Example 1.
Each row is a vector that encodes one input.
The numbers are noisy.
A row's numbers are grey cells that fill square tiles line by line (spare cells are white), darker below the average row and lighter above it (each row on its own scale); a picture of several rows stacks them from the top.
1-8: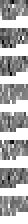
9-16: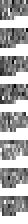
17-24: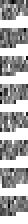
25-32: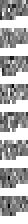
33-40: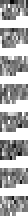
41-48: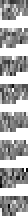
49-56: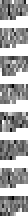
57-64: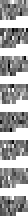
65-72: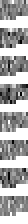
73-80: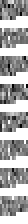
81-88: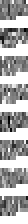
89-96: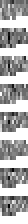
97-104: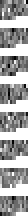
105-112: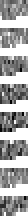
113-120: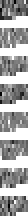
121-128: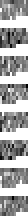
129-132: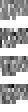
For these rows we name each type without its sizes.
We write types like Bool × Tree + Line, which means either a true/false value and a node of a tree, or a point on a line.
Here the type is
Bool × Line.
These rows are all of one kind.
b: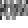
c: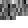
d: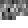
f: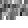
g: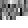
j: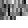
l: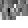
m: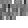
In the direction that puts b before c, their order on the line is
m, f, b, l, d, j, g, c.
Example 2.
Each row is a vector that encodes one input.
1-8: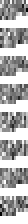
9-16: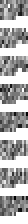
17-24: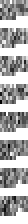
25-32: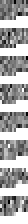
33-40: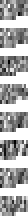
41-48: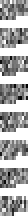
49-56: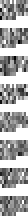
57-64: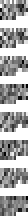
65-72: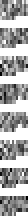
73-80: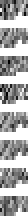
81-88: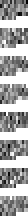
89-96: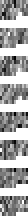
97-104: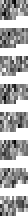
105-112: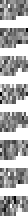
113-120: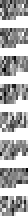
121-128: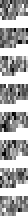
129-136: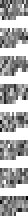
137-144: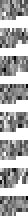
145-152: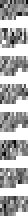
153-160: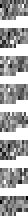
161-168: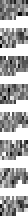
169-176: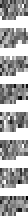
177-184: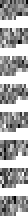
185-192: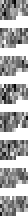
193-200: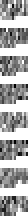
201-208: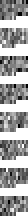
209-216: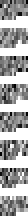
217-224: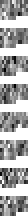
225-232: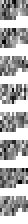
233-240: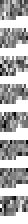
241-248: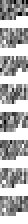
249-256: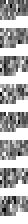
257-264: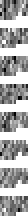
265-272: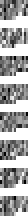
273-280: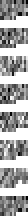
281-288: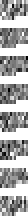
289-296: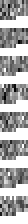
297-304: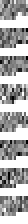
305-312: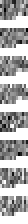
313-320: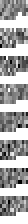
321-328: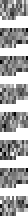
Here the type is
Bool × Circle6 + Unit.
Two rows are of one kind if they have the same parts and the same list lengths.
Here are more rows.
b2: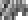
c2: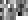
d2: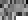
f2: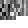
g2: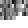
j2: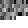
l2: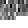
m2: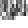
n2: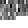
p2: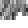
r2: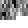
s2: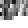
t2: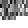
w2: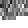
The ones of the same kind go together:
b2, c2, d2, f2, g2, j2, m2, p2, r2, s2, t2, w2
l2, n2

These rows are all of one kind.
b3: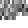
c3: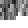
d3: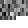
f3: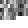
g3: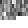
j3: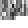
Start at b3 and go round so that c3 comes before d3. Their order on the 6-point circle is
b3, c3, j3, g3, f3, d3.
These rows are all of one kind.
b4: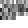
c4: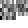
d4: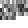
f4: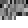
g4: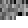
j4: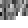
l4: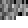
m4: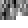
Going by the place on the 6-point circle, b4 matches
c4 and d4.
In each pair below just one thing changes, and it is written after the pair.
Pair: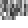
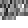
the true/false value
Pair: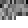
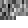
the place on the 6-point circle
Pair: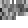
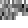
the place on the 6-point circle
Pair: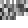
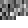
the true/false value
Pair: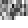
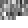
the place on the 6-point circle
